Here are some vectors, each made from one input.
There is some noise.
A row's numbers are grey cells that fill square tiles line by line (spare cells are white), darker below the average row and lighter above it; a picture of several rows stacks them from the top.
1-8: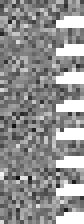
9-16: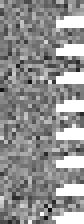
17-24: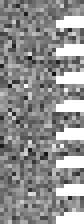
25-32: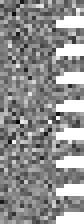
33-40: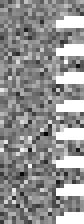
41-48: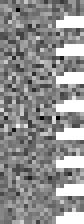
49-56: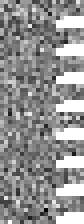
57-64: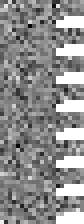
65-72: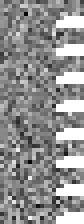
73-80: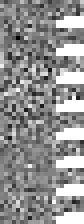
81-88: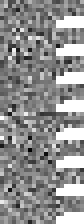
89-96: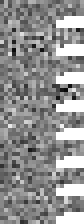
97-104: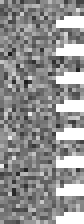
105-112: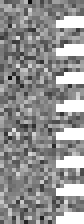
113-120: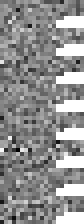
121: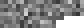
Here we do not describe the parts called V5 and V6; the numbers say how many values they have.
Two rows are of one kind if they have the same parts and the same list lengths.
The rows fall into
2 kinds.
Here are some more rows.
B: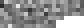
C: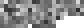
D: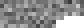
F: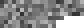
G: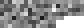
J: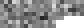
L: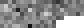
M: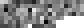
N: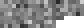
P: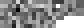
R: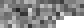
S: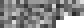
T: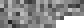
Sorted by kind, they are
B, D, F, G, J, L, N, P, R, S, T
C, M

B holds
a point on a 7-point line, five true/false values, a value of V5 and a value of V6.
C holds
a point on a 7-point line, a value of V5 and a value of V6.
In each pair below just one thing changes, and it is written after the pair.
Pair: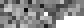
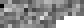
one of the five true/false values
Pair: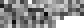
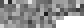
the value of V6
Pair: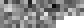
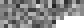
one of the five true/false values
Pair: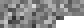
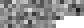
the value of V5
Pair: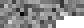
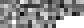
one of the five true/false values
